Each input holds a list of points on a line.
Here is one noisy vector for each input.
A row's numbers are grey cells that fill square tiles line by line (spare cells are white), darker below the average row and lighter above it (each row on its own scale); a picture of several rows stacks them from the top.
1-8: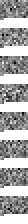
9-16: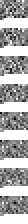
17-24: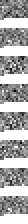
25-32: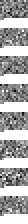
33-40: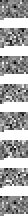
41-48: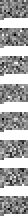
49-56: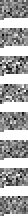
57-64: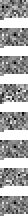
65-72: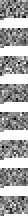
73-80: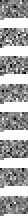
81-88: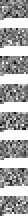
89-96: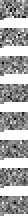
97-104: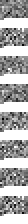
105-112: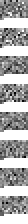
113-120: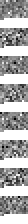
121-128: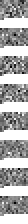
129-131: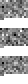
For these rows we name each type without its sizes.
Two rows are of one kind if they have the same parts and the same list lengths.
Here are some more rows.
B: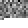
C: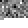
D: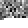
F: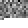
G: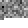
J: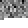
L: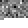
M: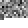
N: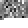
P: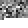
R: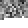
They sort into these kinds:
B, F
C, J, L, P, R
D, G, M, N

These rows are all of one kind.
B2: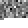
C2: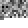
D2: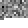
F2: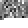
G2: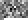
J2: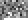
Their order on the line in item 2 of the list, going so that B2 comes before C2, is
G2, J2, B2, F2, D2, C2.
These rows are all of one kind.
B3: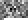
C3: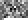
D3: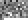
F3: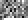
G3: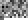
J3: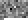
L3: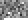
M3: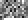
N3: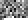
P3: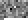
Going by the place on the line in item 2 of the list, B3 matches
C3, J3, L3 and P3.
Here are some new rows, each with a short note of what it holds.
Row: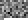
a list of one item
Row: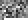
a list of one item
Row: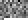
the empty list
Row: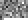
a list of two items
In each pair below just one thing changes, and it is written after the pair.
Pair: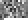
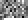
the place on the line in item 2 of the list
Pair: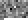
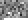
the place on the line in item 1 of the list
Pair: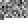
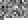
the place on the line in item 2 of the list
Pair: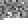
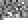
the place on the line in item 2 of the list
